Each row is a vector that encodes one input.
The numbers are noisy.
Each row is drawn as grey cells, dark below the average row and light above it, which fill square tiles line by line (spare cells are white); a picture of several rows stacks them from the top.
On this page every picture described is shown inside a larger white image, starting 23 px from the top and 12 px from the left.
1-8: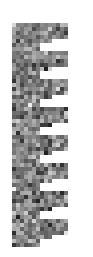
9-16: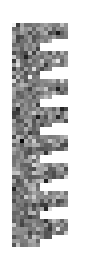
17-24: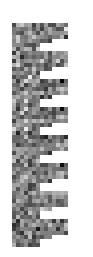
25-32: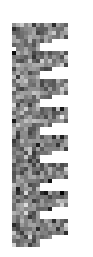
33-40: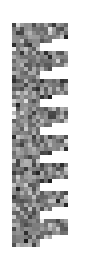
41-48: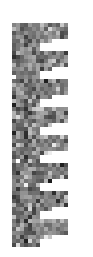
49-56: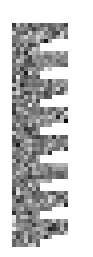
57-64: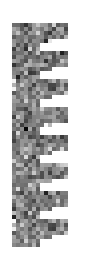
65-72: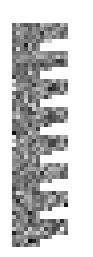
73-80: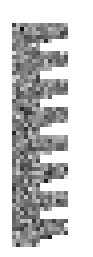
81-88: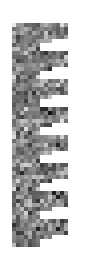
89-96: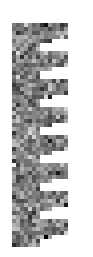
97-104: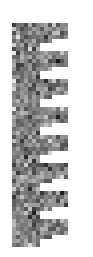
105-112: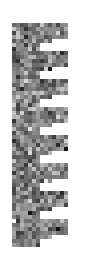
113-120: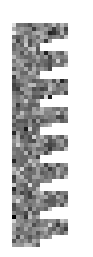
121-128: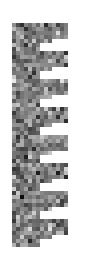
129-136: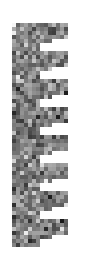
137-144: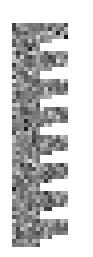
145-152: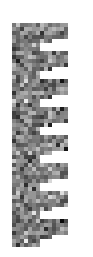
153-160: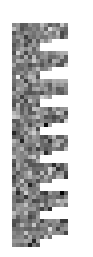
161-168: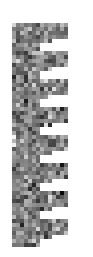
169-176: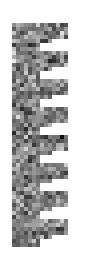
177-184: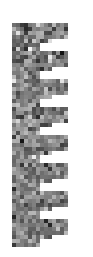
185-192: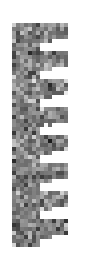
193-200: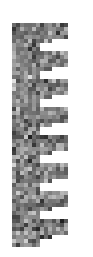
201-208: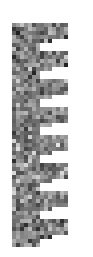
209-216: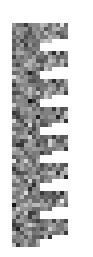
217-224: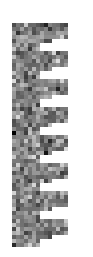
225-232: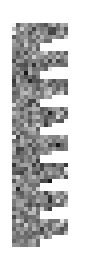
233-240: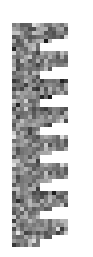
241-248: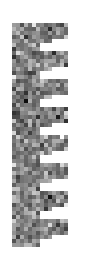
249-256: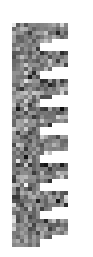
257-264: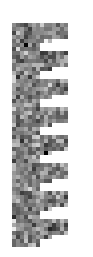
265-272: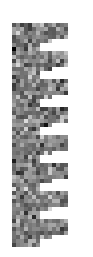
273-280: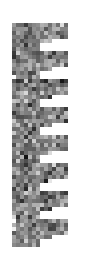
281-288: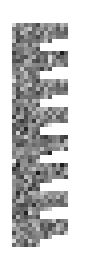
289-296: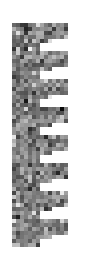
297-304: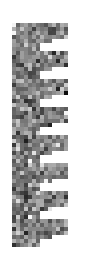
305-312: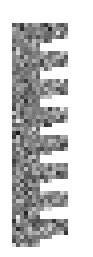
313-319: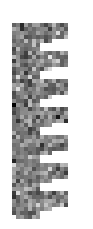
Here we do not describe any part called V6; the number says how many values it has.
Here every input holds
a point on a 9-point line, together with either a point on an 8-point circle and three true/false values, or a list of up to two values of V6.
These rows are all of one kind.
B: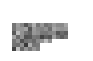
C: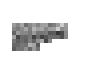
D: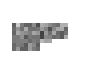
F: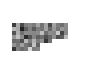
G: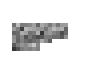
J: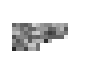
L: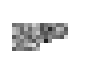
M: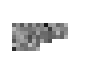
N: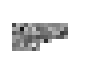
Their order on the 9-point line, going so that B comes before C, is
J, L, M, F, N, G, D, B, C.
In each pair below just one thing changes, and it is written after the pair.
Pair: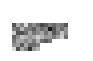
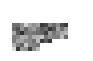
the place on the 8-point circle
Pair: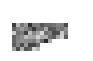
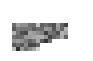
the place on the 8-point circle
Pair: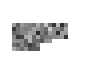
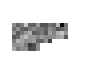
the place on the 9-point line
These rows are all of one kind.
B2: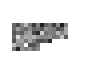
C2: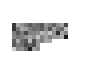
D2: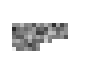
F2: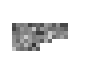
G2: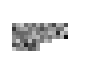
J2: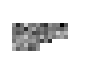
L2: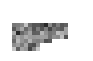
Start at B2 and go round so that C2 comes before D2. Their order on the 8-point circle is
B2, L2, C2, G2, D2, J2, F2.
